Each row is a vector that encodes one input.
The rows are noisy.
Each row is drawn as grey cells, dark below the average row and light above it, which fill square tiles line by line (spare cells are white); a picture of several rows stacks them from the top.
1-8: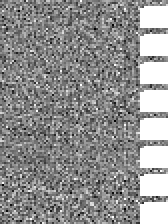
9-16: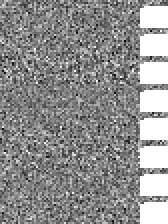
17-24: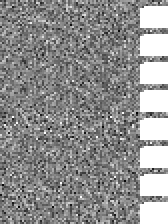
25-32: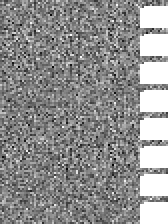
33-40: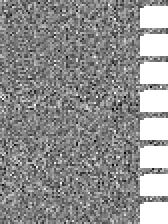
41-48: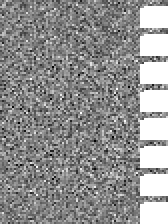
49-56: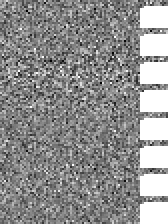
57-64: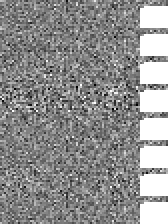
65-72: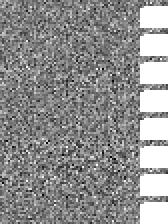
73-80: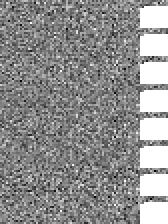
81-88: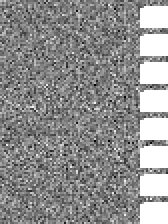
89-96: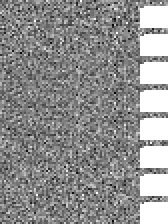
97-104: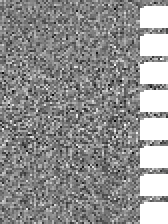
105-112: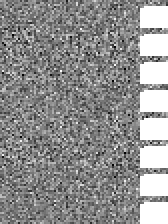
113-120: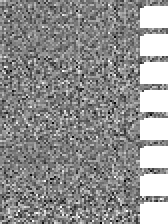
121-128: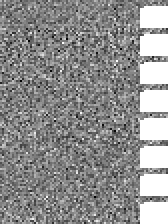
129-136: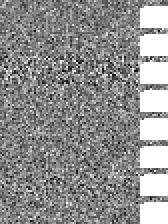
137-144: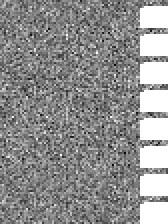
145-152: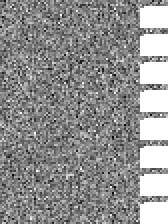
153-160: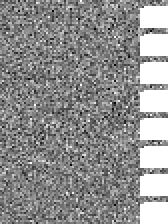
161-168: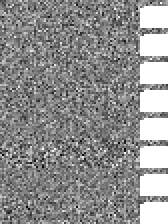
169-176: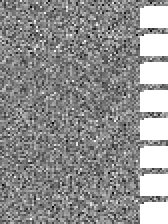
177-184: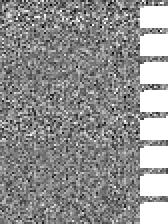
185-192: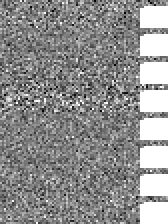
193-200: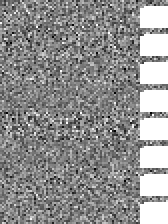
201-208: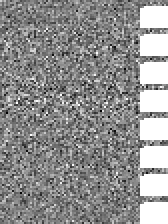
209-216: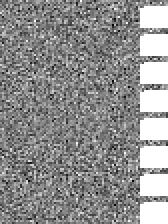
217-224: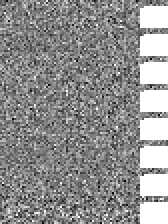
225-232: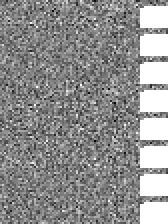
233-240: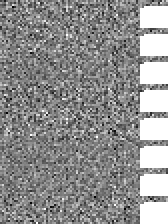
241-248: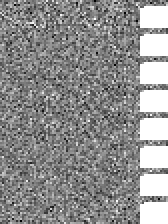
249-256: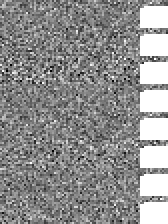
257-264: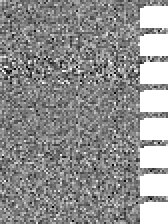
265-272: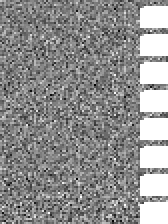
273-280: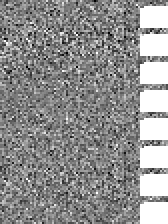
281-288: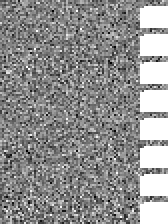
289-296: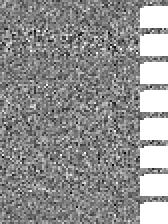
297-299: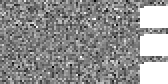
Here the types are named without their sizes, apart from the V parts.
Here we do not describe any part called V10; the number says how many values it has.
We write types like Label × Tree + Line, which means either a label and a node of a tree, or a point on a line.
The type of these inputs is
Bool × Circle × V10 + List(Line).
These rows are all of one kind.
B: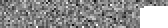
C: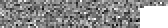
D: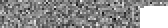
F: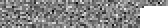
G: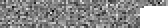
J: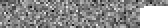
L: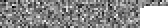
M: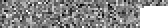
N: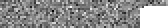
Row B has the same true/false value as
C, D and J.
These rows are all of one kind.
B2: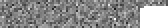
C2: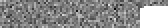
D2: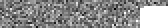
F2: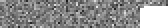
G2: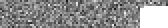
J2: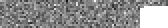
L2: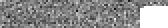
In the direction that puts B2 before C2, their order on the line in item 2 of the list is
B2, L2, D2, G2, C2, F2, J2.
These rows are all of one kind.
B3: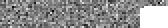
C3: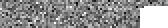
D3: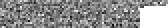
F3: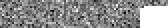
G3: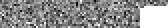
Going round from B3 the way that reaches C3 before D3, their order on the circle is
B3, C3, D3, G3, F3.
